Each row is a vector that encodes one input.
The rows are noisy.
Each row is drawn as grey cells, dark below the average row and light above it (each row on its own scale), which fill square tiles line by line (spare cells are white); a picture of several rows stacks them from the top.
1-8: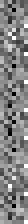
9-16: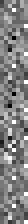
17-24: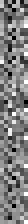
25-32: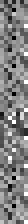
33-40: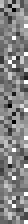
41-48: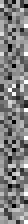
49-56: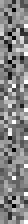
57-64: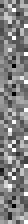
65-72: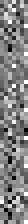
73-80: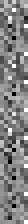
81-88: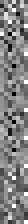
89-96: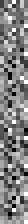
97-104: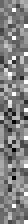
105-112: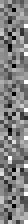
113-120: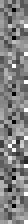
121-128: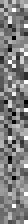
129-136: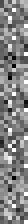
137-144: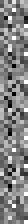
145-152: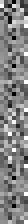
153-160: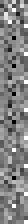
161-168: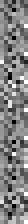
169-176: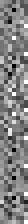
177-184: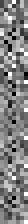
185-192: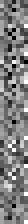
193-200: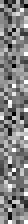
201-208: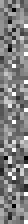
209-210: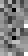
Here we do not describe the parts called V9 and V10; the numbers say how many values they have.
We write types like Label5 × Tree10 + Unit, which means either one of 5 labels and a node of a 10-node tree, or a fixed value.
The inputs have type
Bool × Circle11 + (Circle8 + Unit) × V9 × V10.
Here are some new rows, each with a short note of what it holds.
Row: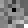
a value of V9 and a value of V10
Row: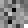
a value of V9 and a value of V10
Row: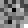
a point on an 8-point circle, a value of V9 and a value of V10
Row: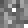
a point on an 11-point circle and a true/false value
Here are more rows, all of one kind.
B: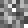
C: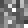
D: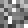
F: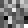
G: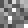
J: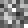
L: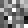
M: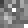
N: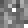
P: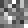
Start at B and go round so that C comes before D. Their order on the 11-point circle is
B, L, F, C, N, M, G, P, D, J.
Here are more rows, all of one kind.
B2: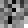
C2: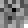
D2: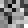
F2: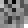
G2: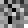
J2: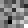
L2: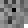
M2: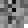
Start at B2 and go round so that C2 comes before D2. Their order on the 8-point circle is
B2, L2, M2, C2, F2, D2, J2, G2.
